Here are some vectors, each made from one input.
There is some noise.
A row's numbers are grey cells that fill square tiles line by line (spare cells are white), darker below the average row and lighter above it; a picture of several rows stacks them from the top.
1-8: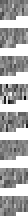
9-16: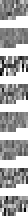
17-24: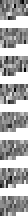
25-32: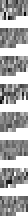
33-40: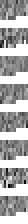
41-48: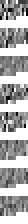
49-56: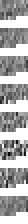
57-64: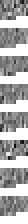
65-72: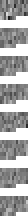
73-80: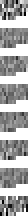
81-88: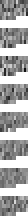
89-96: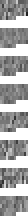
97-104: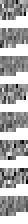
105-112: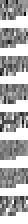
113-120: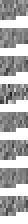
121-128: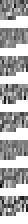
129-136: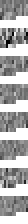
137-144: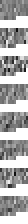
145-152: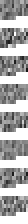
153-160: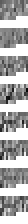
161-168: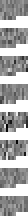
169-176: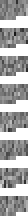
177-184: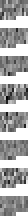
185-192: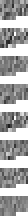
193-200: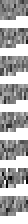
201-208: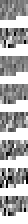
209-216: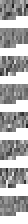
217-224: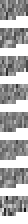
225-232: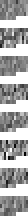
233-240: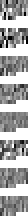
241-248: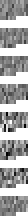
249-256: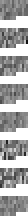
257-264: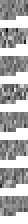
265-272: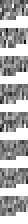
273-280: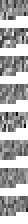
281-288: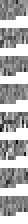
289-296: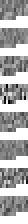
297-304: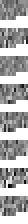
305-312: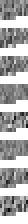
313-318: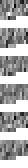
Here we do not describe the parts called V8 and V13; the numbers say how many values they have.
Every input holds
either one of 7 labels and a value of V13, or a point on an 11-point line, a true/false value and a value of V8.
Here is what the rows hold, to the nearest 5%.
About 55% of them hold one of 7 labels and a value of V13. The rest hold a point on an 11-point line, a true/false value and a value of V8.
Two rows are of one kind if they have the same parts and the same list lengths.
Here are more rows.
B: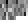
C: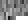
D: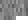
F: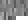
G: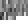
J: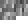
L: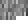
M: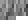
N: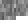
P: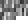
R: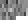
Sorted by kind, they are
B, G, J, N, P, R
C, D, F, L, M

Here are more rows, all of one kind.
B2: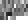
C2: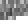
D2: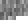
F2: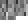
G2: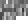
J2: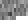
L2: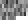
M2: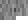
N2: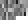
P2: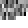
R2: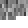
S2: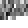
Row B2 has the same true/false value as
D2, F2 and N2.
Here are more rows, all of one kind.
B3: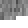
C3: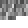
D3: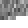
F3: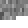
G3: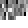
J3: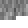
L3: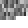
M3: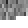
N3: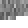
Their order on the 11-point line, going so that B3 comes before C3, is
F3, B3, D3, G3, C3, M3, N3, J3, L3.
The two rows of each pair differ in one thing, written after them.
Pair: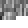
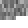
the true/false value
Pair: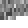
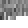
the true/false value
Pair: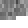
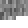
the true/false value
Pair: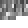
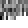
the true/false value
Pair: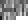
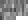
the true/false value
